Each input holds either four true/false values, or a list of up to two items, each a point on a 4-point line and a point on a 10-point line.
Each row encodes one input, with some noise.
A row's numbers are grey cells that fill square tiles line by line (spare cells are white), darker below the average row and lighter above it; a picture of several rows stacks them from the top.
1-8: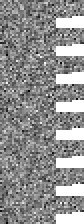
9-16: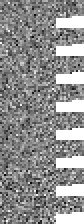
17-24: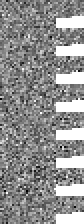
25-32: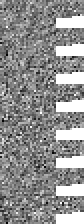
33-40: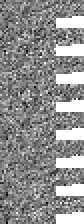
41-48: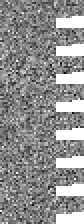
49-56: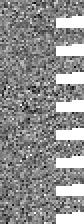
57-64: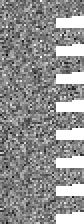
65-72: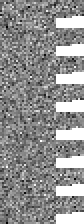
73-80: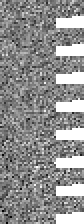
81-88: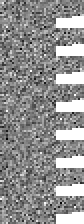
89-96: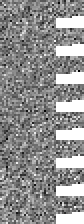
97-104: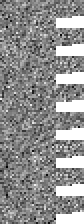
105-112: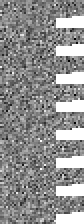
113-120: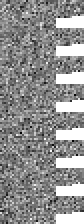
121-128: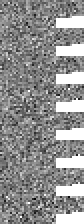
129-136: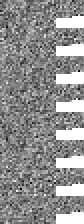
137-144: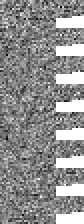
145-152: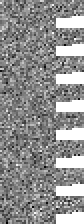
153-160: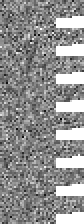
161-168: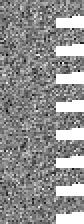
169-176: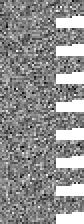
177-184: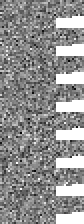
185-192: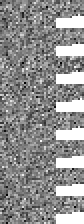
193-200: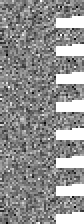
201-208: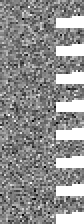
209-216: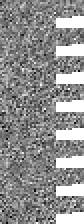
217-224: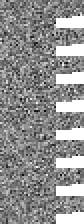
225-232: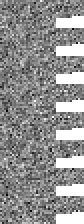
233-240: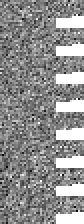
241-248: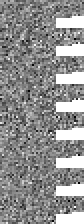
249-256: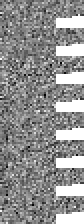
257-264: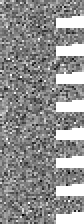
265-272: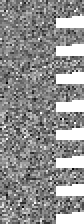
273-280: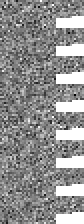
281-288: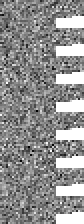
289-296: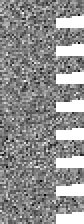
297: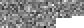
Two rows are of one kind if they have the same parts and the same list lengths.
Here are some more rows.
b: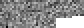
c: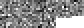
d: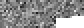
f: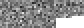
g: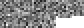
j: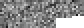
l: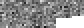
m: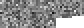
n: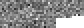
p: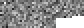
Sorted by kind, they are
b, j, p
c, g
d, l, m, n
f

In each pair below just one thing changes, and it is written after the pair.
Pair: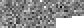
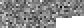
the place on the 10-point line in item 1 of the list
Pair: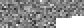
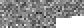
the place on the 10-point line in item 2 of the list
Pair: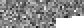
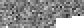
the place on the 10-point line in item 2 of the list
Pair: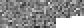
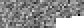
the place on the 10-point line in item 2 of the list
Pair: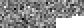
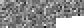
the place on the 4-point line in item 1 of the list
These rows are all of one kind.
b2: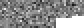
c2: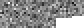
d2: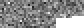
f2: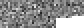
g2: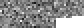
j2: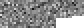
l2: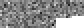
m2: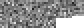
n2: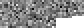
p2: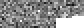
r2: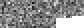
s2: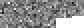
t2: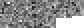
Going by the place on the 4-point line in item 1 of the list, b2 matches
f2, g2 and p2.
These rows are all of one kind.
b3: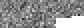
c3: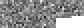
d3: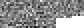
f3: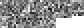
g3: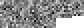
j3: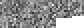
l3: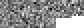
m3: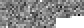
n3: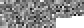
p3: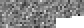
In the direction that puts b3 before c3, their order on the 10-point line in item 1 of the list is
d3, f3, m3, b3, p3, l3, j3, n3, g3, c3.
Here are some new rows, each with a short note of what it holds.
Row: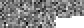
the empty list
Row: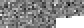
a list of one item
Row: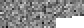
four true/false values
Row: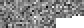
four true/false values
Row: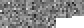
a list of one item
